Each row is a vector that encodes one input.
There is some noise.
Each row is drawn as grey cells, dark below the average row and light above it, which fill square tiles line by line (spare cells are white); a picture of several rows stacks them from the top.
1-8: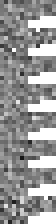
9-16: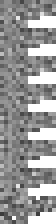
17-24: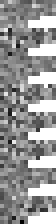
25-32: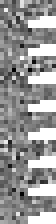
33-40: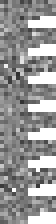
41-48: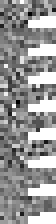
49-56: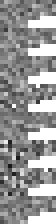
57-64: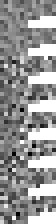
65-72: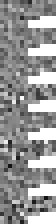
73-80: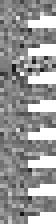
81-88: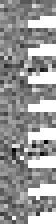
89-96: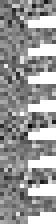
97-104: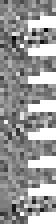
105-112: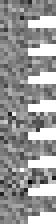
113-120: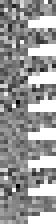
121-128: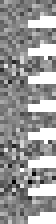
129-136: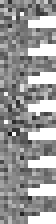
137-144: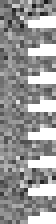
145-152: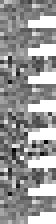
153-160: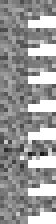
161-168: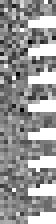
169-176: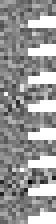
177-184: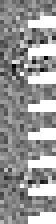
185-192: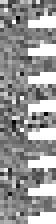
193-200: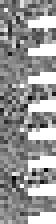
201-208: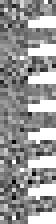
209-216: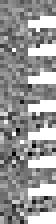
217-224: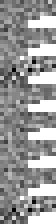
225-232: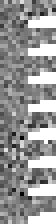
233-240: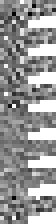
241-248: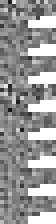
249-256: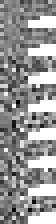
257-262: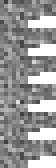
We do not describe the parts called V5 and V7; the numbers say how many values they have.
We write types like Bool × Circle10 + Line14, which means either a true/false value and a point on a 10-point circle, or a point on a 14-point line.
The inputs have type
Bool × (Line4 + V5) + Tree9 × V7.
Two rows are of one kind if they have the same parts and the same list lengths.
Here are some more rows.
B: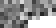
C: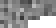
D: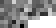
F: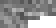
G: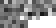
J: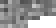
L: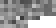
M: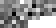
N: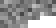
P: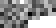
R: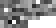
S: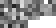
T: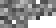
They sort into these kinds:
B, D, G, M, P
C, F, J, L, N
R, S, T

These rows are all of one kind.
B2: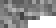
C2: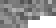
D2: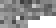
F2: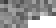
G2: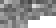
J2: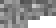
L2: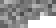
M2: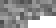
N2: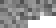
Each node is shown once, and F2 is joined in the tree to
C2.
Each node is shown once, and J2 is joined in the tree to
G2 and N2.
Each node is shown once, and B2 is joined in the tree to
C2.
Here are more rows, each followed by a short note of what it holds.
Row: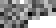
a point on a 4-point line and a true/false value
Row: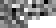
a point on a 4-point line and a true/false value
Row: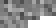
a node of a 9-node tree and a value of V7
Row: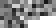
a point on a 4-point line and a true/false value
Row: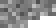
a node of a 9-node tree and a value of V7
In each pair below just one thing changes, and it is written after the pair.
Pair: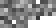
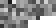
the true/false value
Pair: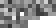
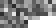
the value of V5
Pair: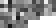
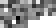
the true/false value
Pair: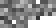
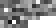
the value of V5
